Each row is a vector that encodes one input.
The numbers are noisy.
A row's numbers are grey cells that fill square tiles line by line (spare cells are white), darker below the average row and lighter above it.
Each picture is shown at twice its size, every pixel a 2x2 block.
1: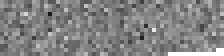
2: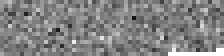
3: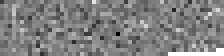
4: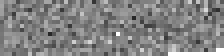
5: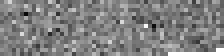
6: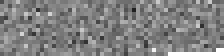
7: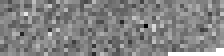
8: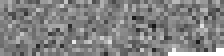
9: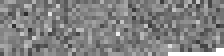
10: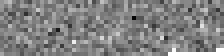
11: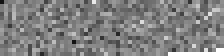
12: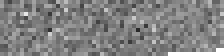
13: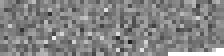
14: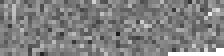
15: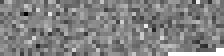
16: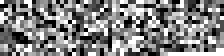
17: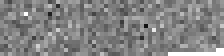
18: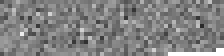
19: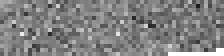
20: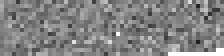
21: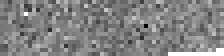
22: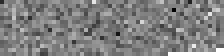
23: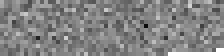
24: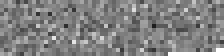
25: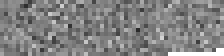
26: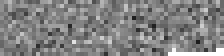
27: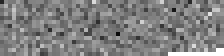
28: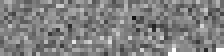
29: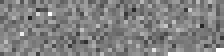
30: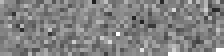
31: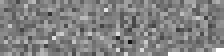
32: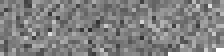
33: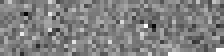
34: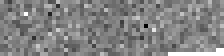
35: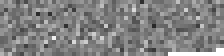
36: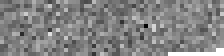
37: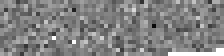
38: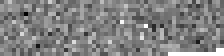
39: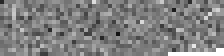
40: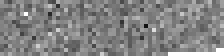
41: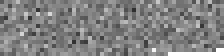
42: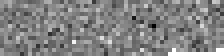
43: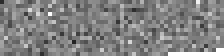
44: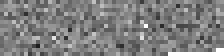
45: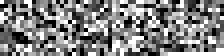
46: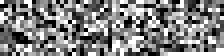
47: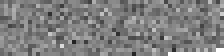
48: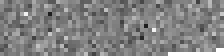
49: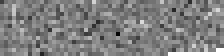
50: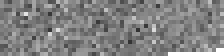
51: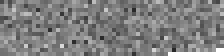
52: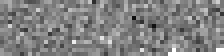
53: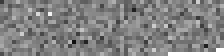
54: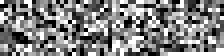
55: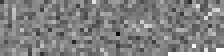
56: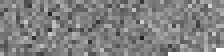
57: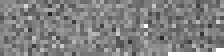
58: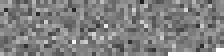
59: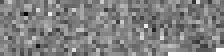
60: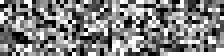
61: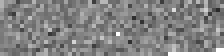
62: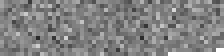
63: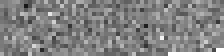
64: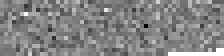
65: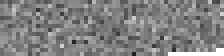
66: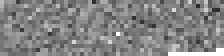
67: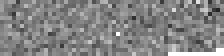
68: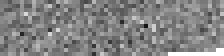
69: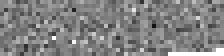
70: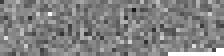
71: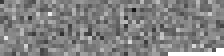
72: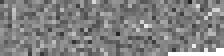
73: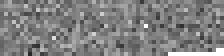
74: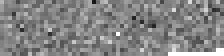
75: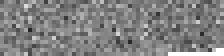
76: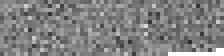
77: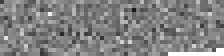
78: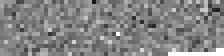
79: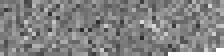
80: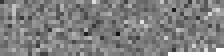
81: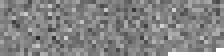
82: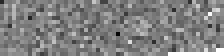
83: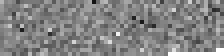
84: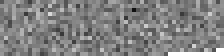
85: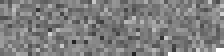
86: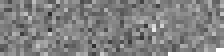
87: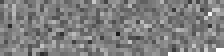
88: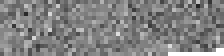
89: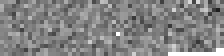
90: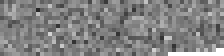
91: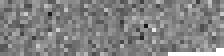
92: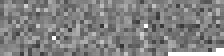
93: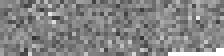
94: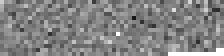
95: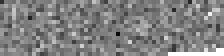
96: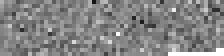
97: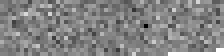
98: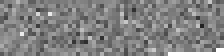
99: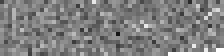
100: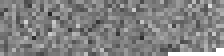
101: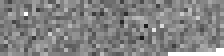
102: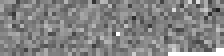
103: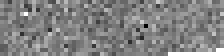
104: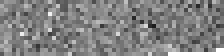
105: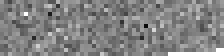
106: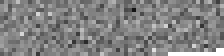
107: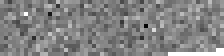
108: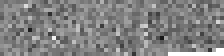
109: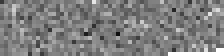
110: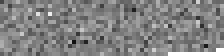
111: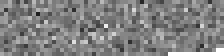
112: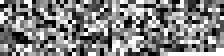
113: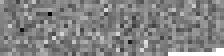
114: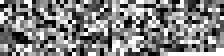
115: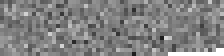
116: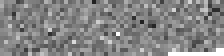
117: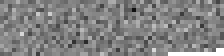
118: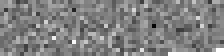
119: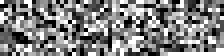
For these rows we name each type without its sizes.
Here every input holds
either a fixed value, or a node of a tree and four true/false values.
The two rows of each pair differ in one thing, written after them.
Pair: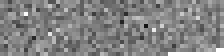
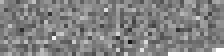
one of the four true/false values
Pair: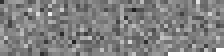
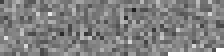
the node of the tree
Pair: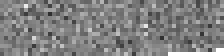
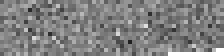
the node of the tree
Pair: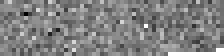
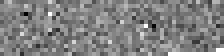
the node of the tree
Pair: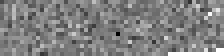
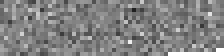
one of the four true/false values
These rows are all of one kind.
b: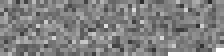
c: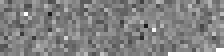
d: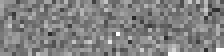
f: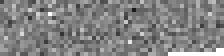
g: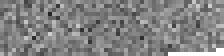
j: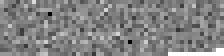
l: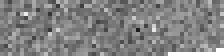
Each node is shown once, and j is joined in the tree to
b and c.
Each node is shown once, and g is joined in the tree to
c and f.
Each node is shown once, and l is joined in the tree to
c and d.
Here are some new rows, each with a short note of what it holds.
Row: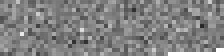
a node of a tree and four true/false values
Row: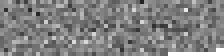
a node of a tree and four true/false values
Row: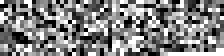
a fixed value
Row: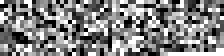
a fixed value
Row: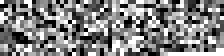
a fixed value
